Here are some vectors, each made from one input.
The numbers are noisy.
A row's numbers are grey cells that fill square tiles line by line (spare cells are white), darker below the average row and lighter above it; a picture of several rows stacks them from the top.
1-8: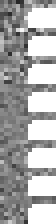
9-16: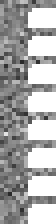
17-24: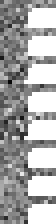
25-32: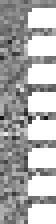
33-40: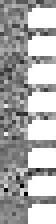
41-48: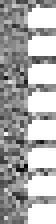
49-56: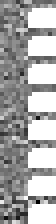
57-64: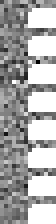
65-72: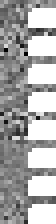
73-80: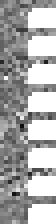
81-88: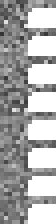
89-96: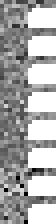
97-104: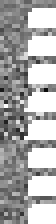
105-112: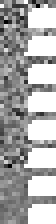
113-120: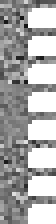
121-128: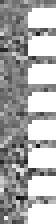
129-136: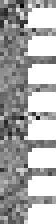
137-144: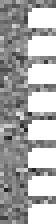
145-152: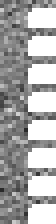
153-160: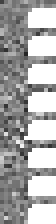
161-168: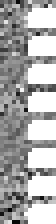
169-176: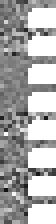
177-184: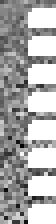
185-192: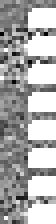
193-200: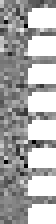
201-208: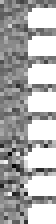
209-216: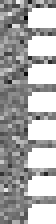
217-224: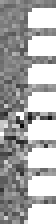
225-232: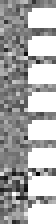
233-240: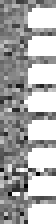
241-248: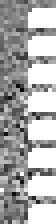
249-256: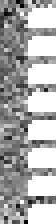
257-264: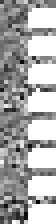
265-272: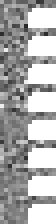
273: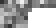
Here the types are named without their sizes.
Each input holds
either a point on a line, or three true/false values.
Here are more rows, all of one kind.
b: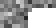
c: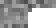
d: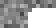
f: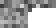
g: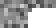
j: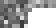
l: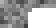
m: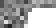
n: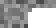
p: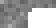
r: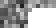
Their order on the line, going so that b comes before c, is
d, m, n, g, b, l, c, r, j, f, p.
